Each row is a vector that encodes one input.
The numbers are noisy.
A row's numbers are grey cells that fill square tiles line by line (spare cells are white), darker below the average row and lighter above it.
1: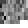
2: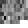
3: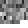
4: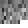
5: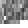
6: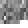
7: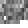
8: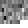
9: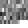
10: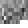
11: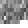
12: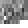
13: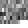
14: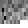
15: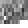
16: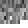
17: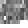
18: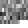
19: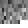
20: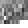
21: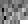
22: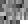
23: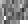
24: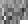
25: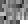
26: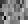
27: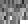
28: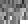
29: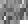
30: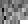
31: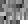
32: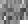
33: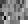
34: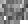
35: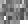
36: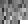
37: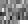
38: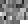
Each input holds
a true/false value, together with either a point on a 6-point circle, or a fixed value.
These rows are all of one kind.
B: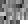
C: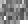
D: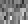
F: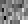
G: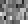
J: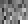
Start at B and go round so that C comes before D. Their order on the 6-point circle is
B, F, C, J, D, G.
